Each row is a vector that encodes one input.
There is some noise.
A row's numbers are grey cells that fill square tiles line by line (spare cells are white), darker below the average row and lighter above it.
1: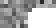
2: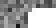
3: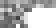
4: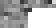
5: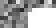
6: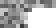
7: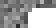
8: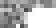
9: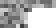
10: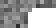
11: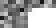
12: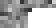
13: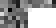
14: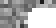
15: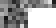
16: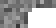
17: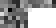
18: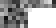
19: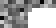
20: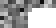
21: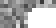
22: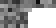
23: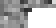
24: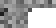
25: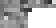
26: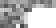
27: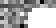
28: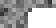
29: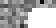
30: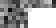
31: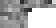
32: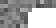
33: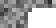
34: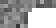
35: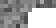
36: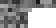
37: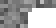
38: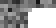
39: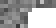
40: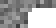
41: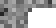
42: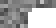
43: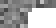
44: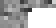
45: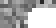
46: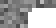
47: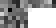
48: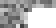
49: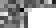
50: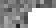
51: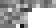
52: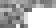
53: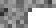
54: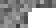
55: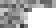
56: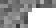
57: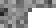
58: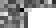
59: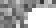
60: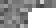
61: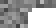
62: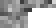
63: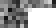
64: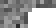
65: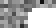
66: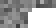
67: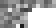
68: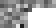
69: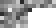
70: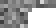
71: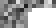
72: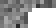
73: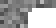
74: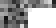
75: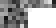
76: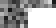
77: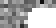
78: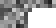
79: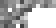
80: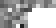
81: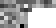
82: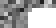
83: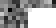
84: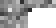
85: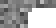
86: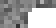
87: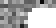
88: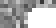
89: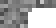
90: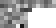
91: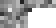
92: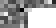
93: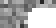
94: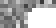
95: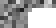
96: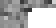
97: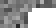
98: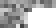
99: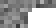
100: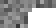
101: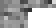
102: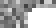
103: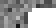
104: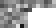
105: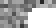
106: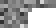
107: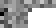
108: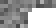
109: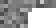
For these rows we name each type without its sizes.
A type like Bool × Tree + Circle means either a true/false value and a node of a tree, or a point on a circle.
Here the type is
Circle.
